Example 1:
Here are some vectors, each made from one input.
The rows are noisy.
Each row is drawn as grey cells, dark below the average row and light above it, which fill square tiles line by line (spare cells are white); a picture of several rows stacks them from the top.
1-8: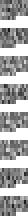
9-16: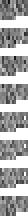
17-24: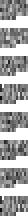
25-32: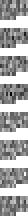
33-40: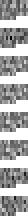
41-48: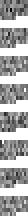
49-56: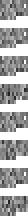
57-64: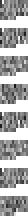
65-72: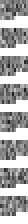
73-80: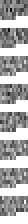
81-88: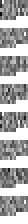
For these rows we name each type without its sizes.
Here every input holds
either a label, or a point on a line.
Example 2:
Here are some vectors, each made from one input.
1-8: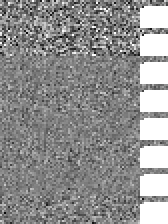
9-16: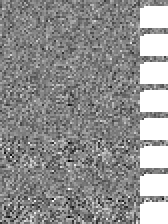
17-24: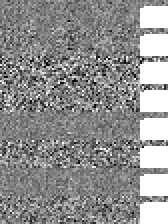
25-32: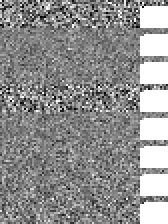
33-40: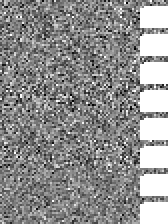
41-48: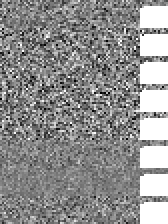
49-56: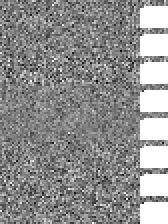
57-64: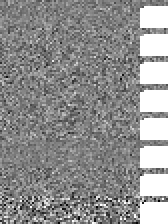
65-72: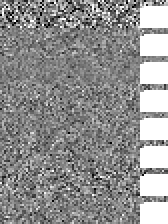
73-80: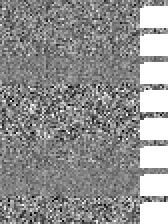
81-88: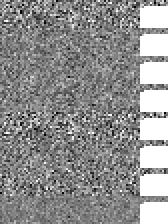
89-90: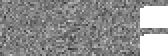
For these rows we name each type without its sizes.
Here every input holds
a list of points on a line.
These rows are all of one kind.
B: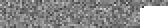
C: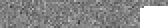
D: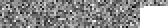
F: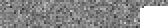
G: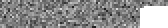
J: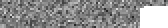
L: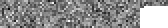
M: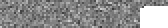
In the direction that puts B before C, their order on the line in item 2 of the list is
G, B, M, J, F, L, C, D.
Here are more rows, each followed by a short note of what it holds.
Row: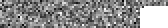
the empty list
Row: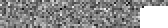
a list of two items
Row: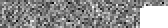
a list of one item
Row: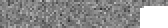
a list of one item
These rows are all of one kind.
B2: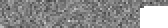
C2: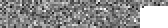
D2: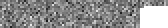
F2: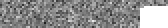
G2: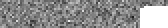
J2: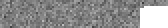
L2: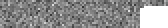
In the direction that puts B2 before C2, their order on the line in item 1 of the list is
B2, L2, D2, F2, C2, J2, G2.
